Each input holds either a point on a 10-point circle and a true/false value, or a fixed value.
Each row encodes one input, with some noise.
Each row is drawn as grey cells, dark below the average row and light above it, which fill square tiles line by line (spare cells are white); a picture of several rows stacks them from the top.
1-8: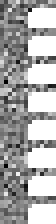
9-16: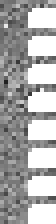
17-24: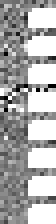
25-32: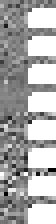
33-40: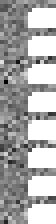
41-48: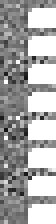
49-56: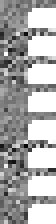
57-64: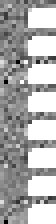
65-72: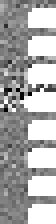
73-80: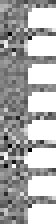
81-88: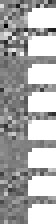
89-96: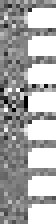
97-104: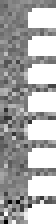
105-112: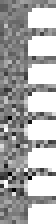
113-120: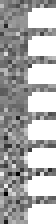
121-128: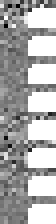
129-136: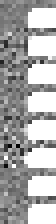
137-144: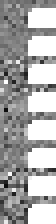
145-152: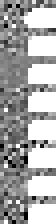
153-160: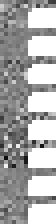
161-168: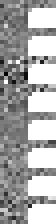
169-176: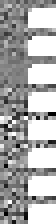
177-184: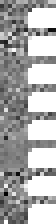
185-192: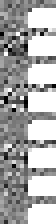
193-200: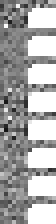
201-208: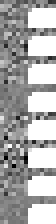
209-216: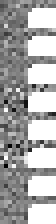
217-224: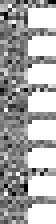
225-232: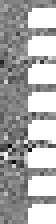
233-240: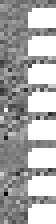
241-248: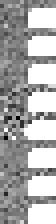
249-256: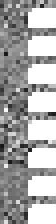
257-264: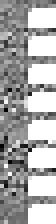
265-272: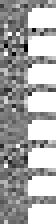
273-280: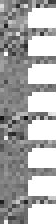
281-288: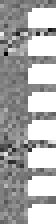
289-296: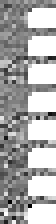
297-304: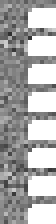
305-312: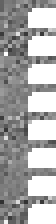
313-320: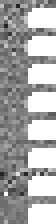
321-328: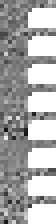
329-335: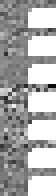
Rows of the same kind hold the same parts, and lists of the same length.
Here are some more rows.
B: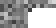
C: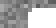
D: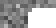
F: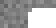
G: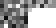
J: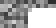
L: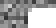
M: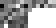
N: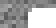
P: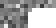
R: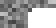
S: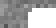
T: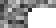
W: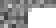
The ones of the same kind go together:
B, C, D, F, G, J, L, M, N, P, R, S, W
T

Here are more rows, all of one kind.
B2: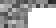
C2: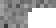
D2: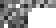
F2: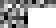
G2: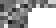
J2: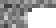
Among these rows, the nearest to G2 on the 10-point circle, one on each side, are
C2 and F2.
